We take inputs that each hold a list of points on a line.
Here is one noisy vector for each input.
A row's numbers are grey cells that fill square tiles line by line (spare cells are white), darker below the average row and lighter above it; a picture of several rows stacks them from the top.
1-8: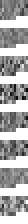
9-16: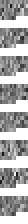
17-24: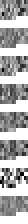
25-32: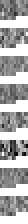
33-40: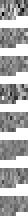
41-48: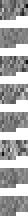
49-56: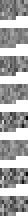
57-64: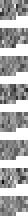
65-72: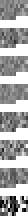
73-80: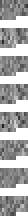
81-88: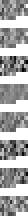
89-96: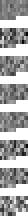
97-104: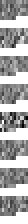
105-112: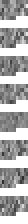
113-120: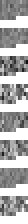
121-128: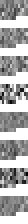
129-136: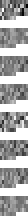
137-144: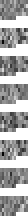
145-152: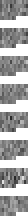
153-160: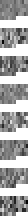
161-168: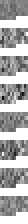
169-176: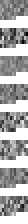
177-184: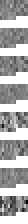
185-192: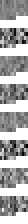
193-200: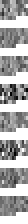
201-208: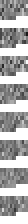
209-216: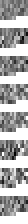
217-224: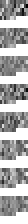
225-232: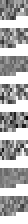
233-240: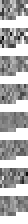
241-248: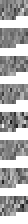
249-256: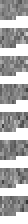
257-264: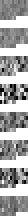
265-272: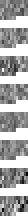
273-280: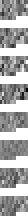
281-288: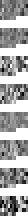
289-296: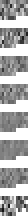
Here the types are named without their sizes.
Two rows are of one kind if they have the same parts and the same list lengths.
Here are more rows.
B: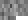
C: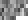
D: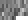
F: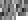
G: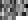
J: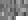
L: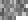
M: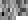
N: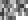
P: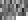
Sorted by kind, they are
B, G, N
C, D, J, M
F, P
L

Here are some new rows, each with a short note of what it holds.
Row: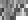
a list of three items
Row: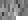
a list of one item
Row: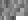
a list of one item
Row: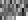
the empty list
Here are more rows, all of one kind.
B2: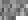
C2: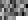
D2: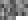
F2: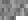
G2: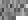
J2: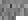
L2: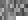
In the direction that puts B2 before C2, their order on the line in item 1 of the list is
L2, F2, B2, J2, G2, D2, C2.
